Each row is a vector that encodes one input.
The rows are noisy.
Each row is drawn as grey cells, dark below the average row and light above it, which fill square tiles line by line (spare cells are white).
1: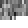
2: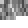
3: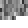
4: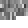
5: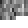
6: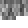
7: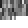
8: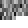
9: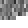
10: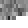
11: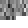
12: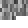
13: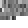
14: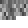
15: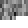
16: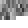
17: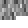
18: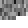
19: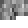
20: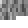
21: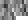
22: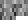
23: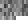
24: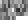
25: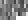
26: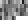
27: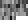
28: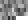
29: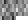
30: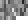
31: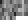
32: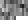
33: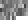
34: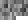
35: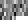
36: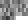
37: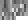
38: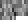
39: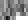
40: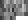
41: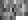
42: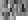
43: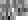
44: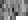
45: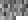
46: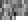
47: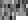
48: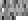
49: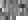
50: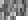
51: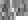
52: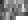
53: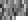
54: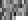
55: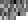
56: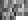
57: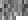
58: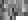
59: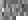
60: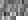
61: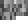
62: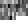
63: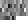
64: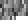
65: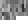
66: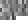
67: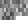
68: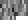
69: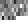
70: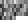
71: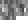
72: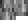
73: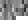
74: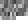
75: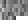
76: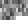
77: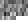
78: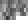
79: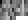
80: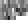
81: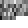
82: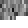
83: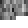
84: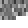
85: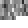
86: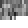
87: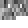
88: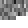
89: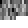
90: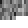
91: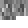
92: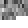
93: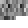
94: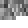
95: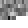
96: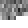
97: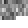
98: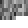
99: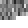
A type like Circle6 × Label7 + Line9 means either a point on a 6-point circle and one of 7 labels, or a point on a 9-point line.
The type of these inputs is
Bool × Bool × Bool + List2(Line9).
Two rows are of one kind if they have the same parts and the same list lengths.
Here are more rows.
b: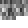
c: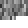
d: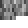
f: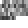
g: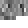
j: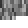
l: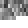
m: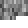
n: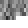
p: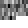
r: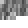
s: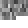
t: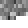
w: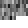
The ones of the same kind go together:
b, g, n, r, s, t
c, d, j, m
f, l
p, w

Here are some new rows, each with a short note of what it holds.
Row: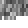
a list of two items
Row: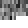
the empty list
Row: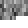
three true/false values
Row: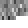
a list of one item
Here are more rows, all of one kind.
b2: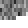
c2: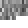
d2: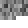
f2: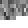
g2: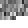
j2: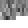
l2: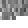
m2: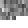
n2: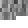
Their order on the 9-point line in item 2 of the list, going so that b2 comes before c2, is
n2, d2, g2, f2, m2, b2, c2, l2, j2.
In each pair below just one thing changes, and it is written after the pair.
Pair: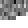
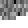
the place on the 9-point line in item 2 of the list
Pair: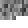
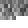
the place on the 9-point line in item 2 of the list
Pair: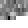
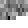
the place on the 9-point line in item 2 of the list
